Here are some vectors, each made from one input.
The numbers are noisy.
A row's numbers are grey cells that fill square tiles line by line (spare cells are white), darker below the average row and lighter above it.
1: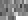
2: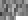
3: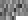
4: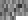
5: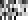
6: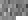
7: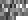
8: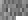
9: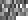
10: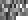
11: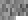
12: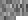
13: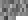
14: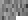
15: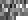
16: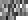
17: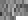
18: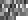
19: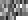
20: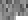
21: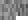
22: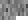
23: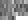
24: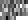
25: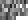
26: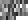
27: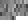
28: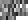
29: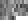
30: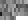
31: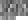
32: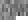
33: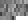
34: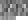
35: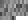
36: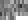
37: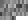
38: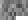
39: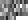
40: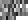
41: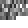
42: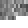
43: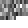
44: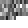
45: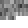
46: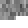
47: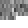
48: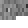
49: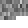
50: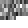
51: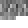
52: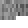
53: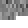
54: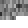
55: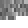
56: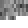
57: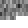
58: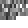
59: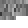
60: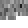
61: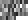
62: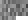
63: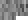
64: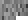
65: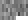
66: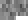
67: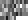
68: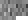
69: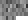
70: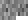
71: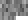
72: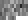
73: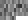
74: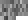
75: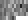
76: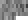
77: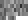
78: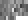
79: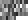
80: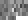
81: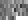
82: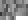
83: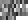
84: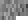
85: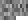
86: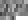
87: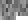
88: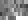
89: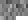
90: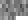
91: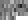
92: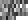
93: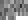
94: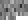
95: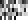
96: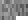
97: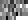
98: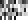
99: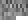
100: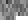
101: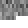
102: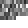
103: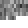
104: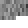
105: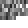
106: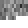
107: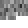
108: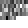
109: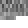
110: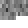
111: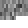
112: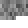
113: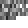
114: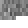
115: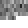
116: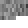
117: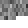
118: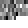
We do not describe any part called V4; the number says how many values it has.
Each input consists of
a list of up to two items, each either a point on a 5-point line, or a true/false value and a value of V4.
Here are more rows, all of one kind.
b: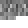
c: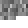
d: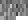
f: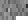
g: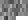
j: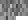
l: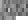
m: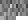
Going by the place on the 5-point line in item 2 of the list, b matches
c and l.
